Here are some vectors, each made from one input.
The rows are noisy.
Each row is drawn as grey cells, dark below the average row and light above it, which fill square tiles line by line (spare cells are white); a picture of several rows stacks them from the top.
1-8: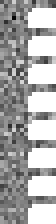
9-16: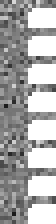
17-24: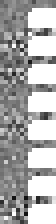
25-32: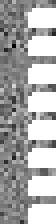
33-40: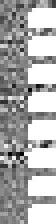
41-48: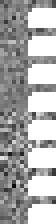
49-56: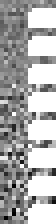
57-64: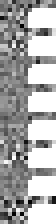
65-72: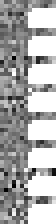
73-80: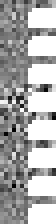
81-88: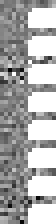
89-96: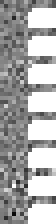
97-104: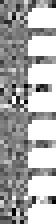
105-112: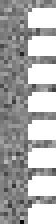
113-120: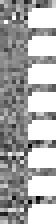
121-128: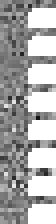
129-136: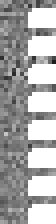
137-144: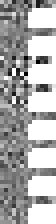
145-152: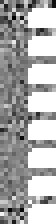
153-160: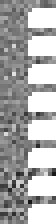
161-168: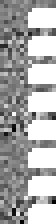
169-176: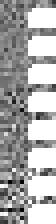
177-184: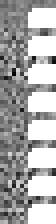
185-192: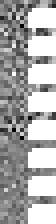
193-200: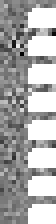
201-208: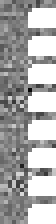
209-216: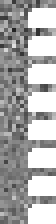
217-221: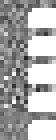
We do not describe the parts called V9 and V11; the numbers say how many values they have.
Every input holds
a point on a 7-point line, together with either three true/false values, or a value of V9 and a value of V11.
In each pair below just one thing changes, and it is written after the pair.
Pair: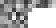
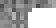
the value of V9
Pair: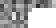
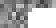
the place on the 7-point line
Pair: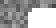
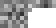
the place on the 7-point line
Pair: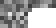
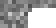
the value of V9
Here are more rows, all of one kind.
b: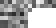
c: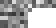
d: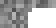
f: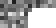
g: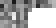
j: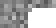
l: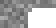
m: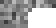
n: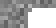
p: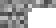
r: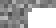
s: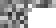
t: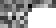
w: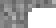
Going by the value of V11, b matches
j, m and t.
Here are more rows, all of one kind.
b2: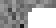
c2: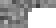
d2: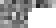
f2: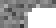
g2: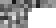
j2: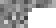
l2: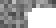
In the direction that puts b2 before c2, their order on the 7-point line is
f2, b2, d2, l2, j2, c2, g2.
